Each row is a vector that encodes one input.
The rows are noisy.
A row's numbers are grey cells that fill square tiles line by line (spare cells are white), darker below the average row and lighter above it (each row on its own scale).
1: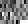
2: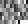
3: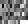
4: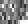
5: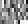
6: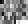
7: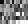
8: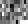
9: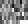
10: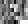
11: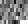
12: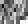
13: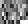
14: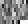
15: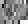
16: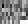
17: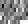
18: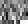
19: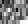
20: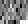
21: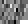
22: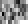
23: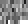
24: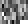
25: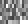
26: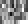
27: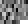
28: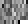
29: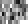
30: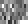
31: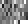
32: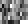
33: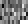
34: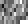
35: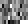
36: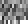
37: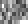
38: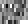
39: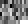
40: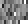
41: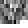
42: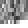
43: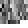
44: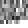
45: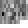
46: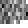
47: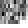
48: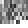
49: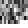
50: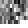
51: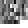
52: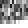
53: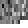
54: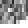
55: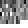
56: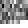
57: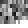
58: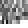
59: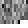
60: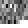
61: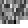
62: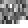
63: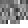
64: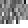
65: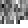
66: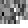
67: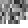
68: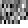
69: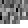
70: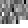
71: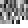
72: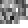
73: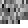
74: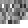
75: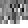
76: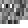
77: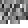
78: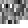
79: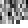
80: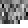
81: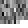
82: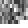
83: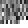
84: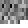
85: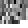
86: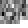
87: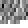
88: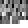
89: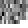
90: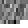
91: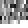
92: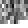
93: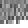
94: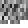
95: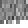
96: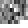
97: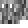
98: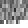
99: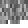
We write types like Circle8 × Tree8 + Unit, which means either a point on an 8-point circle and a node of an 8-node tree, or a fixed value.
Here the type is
(Bool × Bool × Bool + Unit) × (Tree13 + Unit).
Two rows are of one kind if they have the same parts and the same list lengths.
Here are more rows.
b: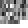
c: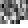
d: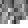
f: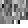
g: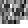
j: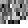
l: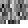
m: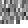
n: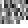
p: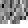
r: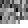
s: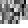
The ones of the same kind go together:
b, g, s
c, f, p
d, m, n, r
j, l

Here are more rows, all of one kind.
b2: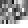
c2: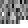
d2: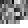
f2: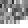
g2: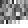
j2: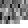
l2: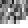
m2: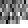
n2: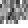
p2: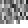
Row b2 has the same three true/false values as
d2, f2, g2 and l2.
